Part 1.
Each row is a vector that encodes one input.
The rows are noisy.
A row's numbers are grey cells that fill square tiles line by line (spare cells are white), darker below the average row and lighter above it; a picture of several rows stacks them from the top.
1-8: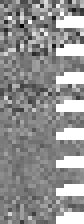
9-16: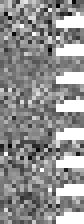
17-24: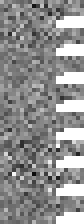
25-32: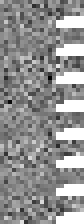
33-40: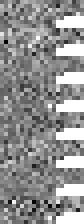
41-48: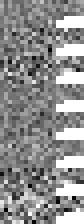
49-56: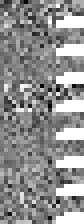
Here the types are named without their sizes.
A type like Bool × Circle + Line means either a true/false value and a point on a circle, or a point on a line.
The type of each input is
List(Line).
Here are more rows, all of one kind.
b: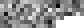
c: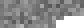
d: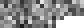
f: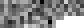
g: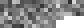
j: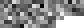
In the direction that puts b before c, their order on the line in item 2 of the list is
b, f, d, c, g, j.
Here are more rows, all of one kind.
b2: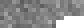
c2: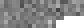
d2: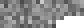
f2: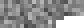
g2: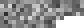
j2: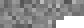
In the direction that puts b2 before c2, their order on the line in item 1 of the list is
j2, g2, d2, b2, f2, c2.
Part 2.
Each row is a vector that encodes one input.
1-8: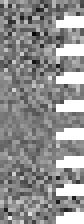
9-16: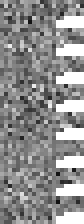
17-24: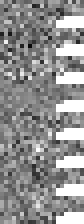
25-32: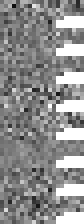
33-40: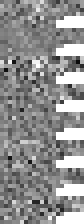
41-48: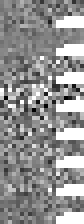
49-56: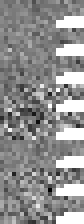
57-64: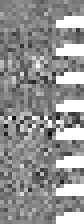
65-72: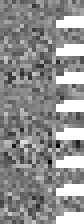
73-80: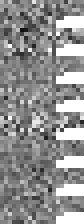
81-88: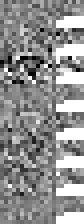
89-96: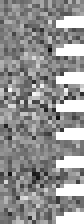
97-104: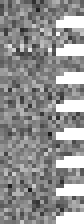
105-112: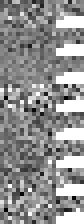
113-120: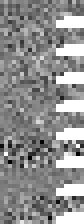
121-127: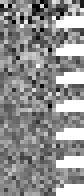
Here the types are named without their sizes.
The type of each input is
Bool × Bool × Bool + Line × Line + Unit.
